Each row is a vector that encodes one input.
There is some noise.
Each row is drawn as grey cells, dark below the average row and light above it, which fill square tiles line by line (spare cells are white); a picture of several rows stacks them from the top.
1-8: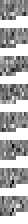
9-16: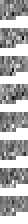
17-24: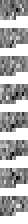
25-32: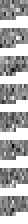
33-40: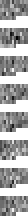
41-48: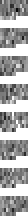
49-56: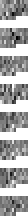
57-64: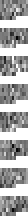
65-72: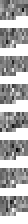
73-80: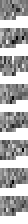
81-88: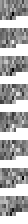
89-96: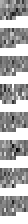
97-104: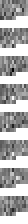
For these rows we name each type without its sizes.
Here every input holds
a point on a line, together with either a point on a line, or a node of a tree.
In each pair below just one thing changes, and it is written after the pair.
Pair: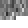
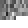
the place on the line
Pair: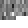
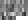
the node of the tree
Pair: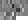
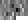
the node of the tree
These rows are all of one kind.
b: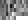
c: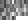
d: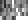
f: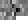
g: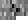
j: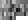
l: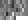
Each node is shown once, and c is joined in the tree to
d and f.
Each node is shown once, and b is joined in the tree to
l.
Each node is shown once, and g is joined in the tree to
f and j.
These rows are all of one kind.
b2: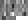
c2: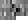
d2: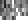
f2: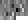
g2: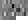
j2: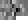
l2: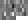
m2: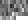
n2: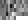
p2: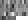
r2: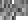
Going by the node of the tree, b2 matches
c2, g2, l2 and p2.
